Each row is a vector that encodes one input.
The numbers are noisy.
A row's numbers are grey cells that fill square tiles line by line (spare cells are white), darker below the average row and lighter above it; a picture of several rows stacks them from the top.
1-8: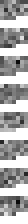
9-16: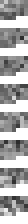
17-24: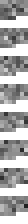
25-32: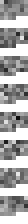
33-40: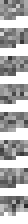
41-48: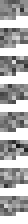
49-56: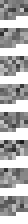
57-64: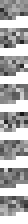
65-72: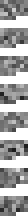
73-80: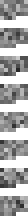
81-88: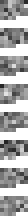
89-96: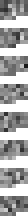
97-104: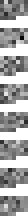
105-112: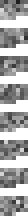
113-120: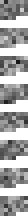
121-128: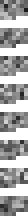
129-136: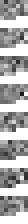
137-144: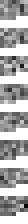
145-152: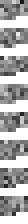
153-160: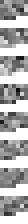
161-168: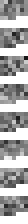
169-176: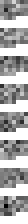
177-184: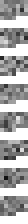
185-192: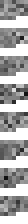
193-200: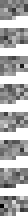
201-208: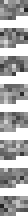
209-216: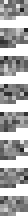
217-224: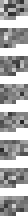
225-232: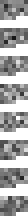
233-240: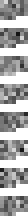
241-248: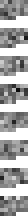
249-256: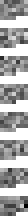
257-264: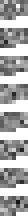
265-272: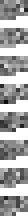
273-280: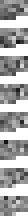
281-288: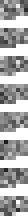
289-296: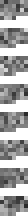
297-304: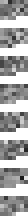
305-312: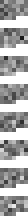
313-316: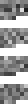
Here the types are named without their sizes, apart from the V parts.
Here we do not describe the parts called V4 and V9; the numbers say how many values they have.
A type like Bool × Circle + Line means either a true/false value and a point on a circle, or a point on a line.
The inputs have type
Bool × Bool × Bool × Bool × (Line + V4) × V9.
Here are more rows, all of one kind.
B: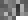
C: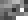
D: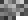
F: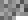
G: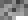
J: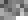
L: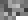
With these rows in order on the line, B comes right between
C and J.
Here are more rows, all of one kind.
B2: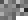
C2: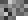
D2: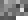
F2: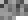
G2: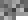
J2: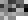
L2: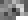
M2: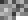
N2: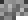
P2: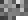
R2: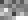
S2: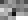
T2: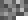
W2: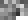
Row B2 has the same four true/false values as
G2, L2 and N2.
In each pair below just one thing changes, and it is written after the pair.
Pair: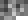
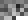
the value of V9
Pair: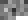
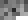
the place on the line
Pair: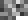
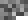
the value of V9
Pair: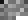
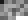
one of the four true/false values
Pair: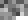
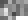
the place on the line
